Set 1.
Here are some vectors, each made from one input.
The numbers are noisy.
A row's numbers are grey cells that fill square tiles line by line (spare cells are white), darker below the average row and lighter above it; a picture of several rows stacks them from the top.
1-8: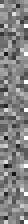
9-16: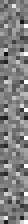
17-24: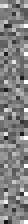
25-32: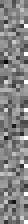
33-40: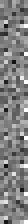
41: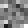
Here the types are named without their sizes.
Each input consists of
a point on each of two lines and three true/false values.
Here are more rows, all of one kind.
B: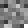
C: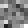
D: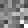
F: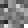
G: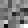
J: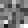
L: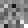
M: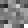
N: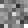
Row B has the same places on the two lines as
C, L and M.
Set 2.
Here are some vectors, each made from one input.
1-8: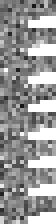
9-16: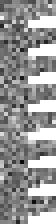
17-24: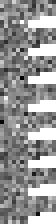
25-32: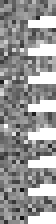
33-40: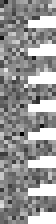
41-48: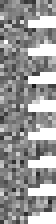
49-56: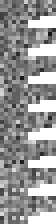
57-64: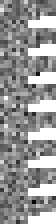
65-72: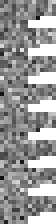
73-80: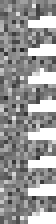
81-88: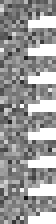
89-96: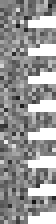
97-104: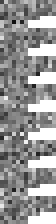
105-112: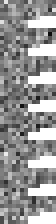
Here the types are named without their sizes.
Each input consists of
a true/false value, together with either a point on a circle, or a fixed value.
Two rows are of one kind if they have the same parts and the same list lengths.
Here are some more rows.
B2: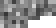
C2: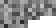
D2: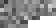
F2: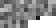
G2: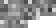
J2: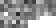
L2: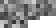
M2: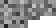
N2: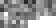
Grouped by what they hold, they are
B2, D2, F2, G2, L2
C2, J2, M2, N2

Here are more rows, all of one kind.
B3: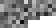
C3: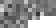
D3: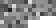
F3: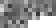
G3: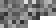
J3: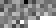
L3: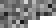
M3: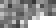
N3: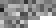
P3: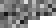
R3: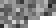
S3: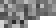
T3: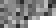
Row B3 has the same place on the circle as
L3, P3, R3 and T3.
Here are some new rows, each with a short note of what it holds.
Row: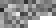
a point on a circle and a true/false value
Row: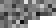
a point on a circle and a true/false value
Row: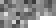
a true/false value
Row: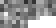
a true/false value
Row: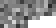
a point on a circle and a true/false value
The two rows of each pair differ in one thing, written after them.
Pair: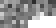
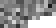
the place on the circle
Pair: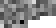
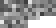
the true/false value
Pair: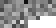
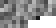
the true/false value
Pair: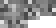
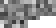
the true/false value
